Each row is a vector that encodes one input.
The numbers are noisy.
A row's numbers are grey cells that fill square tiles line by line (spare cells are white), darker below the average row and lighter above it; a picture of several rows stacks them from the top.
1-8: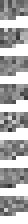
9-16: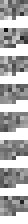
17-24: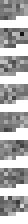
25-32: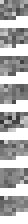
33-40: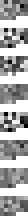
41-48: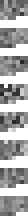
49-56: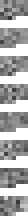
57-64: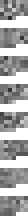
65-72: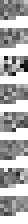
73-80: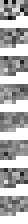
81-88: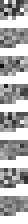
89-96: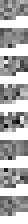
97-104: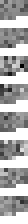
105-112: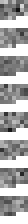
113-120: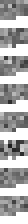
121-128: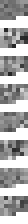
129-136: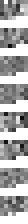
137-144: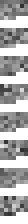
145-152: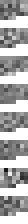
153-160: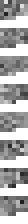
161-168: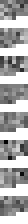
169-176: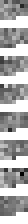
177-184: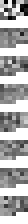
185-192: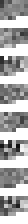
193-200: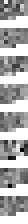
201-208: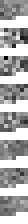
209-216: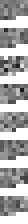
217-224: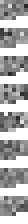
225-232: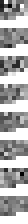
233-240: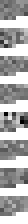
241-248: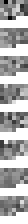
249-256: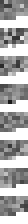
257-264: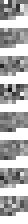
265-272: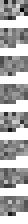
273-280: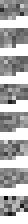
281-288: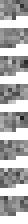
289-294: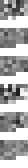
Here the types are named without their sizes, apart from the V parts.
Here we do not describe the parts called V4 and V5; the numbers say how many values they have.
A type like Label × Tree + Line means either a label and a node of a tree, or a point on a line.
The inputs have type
Bool × List(V5) + Line × (Line + V4).
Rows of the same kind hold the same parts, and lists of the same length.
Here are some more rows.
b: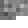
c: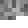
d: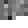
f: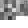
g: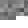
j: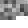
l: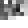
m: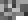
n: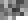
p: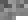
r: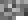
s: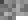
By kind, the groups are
b, f, g, j, l
c, s
d, p
m, r
n

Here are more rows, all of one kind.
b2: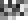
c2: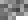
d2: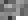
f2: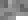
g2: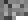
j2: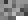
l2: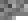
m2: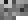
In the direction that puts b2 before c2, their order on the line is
b2, j2, m2, c2, f2, l2, g2, d2.
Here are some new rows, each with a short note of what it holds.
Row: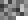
a point on a line and a value of V4
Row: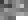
a true/false value, together with the empty list
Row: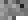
a point on each of two lines
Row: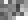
a true/false value, together with a list of two items
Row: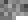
a point on a line and a value of V4
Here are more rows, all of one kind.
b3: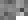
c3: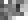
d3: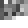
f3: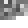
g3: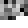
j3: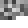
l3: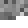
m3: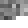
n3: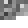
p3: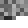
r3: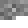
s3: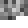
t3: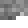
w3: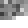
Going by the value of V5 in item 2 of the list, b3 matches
d3, g3, j3 and n3.
